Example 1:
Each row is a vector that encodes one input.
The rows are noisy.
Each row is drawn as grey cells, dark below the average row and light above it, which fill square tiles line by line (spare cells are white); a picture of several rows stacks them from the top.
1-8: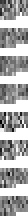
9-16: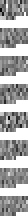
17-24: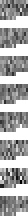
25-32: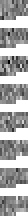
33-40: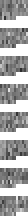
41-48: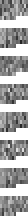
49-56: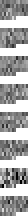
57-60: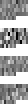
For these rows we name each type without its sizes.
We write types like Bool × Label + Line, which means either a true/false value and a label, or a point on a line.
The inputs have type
List(Circle).
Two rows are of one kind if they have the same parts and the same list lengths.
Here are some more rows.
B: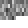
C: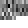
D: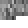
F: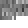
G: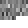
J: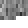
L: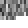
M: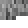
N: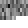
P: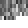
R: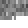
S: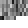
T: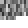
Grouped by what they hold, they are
B, D, G, J, M, S
C, F, N, P, R
L, T

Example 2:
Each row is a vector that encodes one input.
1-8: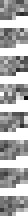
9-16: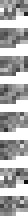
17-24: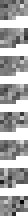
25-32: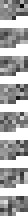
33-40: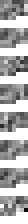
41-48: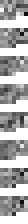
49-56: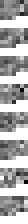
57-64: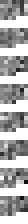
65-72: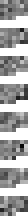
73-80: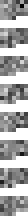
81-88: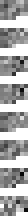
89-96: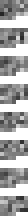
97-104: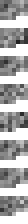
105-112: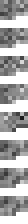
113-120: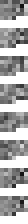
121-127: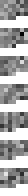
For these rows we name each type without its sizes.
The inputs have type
List(Line).
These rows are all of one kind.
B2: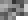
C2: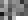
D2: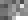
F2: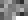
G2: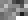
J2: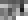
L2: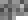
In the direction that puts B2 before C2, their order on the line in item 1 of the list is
J2, B2, G2, F2, C2, L2, D2.
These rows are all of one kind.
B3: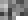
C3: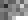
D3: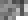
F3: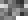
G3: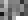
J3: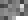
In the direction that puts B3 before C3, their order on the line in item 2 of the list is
G3, B3, F3, D3, J3, C3.
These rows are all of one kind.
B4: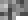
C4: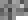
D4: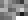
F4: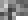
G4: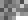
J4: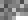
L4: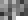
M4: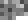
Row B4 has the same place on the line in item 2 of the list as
C4 and L4.
